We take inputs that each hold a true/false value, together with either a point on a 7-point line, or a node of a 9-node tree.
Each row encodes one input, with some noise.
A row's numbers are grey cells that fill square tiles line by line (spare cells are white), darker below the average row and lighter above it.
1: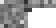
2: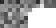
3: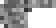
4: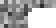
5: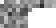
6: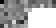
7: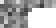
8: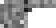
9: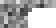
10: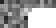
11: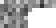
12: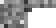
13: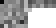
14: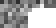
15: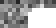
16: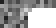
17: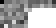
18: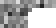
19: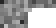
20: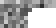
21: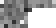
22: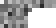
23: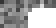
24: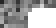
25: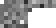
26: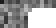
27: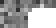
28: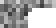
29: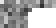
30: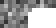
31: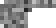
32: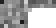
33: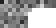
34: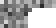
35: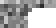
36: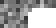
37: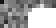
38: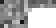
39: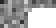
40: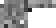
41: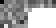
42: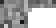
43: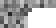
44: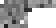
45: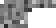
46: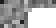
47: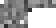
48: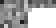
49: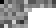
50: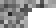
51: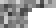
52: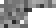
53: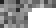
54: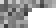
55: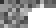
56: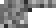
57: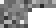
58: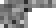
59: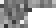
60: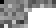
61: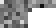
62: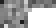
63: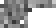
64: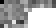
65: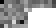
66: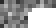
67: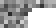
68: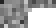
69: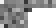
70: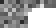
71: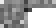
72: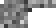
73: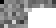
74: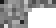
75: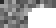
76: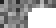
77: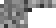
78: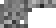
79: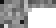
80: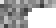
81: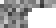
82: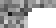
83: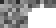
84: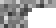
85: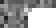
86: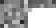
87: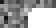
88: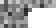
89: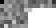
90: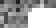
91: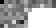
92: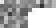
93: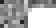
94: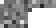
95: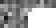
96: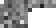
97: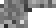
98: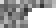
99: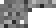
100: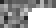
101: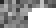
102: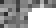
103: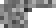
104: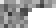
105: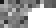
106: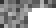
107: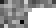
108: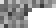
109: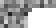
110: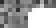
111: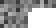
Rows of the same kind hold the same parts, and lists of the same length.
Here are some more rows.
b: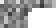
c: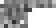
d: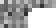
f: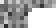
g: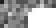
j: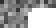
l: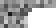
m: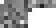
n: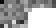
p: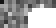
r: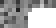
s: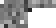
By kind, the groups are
b, d, f, l, n
c, g, j, m, p, r, s

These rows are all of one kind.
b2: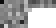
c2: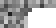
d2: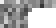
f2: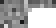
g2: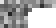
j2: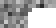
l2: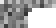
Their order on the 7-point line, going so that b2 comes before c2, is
l2, g2, d2, f2, b2, j2, c2.
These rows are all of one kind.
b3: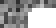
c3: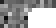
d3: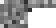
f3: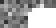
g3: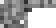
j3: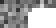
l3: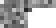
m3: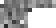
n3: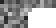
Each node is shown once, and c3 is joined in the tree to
d3 and n3.
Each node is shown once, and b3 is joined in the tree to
j3 and m3.
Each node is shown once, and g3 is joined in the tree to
d3 and f3.
